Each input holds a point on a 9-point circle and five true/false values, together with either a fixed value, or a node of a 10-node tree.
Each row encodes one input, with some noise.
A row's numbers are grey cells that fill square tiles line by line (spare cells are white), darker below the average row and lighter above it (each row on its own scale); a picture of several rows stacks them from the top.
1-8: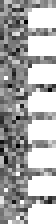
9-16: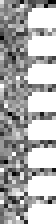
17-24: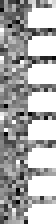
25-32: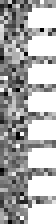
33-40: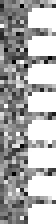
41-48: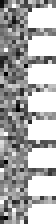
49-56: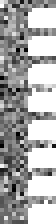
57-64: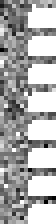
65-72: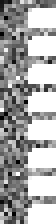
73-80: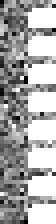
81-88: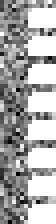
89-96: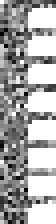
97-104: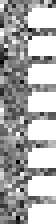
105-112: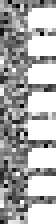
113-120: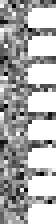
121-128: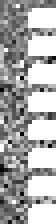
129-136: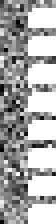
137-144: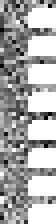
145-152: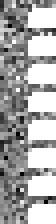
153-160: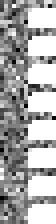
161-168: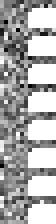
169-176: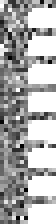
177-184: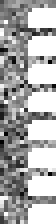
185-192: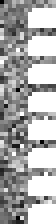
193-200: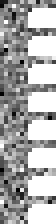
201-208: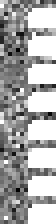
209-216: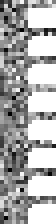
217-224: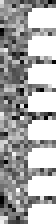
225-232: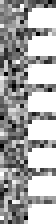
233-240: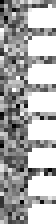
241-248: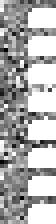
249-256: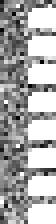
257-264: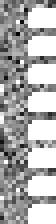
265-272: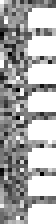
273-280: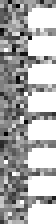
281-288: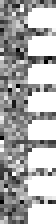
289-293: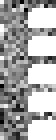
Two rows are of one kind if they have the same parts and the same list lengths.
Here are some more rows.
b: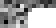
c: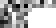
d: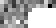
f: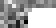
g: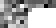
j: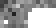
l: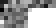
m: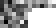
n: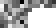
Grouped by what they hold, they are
b, c, d, g, n
f, j, l, m

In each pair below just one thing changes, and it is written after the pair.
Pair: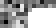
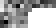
the place on the 9-point circle
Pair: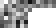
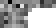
the place on the 9-point circle
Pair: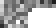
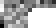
one of the five true/false values
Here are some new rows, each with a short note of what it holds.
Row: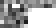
a point on a 9-point circle, a node of a 10-node tree and five true/false values
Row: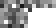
a point on a 9-point circle, a node of a 10-node tree and five true/false values
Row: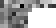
a point on a 9-point circle, a node of a 10-node tree and five true/false values
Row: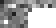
a point on a 9-point circle, a node of a 10-node tree and five true/false values
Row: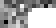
a point on a 9-point circle and five true/false values
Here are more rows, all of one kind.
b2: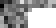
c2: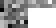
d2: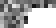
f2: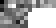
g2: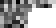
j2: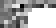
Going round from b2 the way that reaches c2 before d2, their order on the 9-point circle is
b2, c2, d2, g2, f2, j2.
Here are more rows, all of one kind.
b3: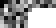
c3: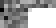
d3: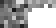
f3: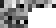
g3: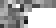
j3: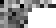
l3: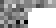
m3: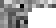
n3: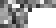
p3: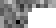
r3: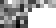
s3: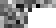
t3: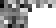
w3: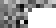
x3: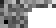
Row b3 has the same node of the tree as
f3, j3, m3 and x3.
